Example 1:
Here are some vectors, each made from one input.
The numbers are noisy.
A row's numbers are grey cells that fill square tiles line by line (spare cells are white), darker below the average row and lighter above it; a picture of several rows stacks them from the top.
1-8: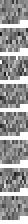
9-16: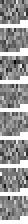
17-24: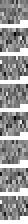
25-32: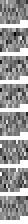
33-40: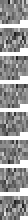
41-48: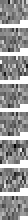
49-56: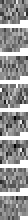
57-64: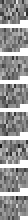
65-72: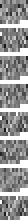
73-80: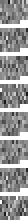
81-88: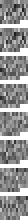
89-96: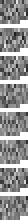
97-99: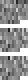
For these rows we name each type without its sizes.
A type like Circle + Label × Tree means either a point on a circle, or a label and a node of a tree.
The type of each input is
Line.
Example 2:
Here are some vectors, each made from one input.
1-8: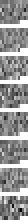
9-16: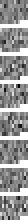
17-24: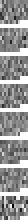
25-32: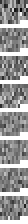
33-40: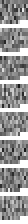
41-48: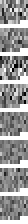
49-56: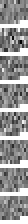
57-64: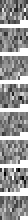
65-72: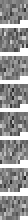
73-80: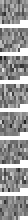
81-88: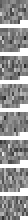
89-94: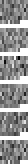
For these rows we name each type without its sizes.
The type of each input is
Circle.
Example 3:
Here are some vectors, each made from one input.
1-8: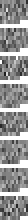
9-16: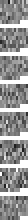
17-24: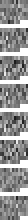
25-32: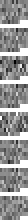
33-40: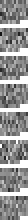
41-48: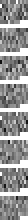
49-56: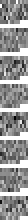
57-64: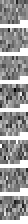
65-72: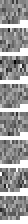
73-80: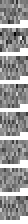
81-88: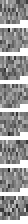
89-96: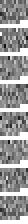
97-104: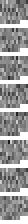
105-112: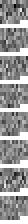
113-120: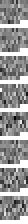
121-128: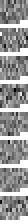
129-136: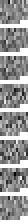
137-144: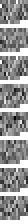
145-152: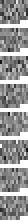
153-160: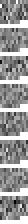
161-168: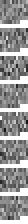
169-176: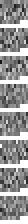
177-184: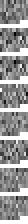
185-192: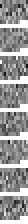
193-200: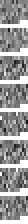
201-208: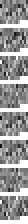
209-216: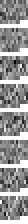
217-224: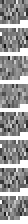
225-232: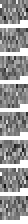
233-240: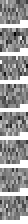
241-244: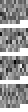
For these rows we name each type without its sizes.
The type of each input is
Line.
